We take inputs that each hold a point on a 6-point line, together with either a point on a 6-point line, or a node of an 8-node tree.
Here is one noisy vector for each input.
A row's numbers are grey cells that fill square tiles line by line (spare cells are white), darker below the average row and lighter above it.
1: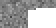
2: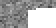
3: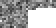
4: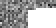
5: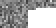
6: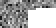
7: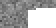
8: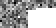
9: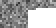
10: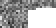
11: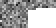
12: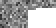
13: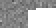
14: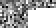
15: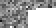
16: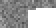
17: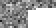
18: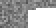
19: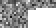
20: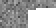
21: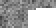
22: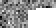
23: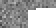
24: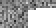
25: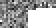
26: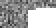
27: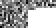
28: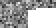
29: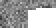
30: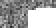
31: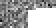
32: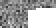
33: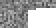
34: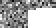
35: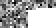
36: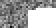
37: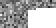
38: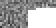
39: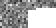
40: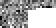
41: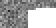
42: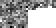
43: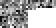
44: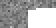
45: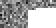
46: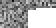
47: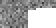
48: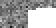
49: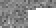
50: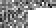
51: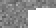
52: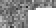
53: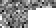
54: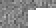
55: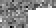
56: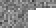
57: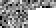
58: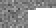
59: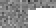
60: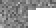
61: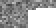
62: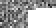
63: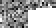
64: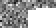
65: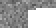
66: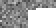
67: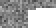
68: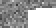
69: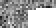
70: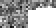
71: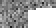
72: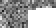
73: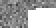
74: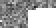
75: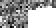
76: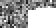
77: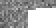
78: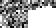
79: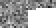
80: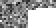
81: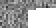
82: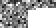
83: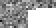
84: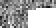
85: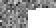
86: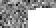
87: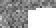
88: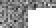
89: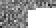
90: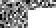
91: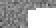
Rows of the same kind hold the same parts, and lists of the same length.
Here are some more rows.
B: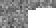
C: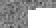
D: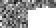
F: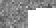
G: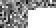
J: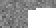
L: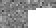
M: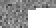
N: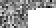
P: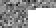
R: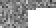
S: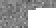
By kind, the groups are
B, F, G, J, L, N
C, D, M, P, R, S

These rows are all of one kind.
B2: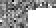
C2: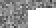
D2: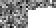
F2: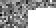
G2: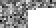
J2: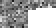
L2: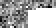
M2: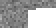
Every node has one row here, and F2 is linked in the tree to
D2.
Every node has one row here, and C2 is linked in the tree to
G2 and M2.
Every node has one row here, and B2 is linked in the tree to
G2 and J2.
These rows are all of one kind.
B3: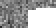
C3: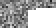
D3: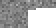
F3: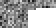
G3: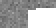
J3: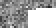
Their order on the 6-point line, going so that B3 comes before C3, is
F3, B3, G3, J3, C3, D3.
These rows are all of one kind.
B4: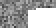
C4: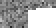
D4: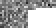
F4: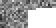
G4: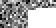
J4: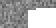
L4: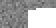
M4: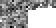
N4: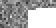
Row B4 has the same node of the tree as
C4, G4 and J4.
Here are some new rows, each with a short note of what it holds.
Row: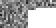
a point on a 6-point line and a node of an 8-node tree
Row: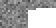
a point on a 6-point line and a node of an 8-node tree
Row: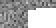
a point on a 6-point line and a node of an 8-node tree
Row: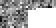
a point on a 6-point line and a node of an 8-node tree
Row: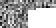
a point on a 6-point line and a node of an 8-node tree
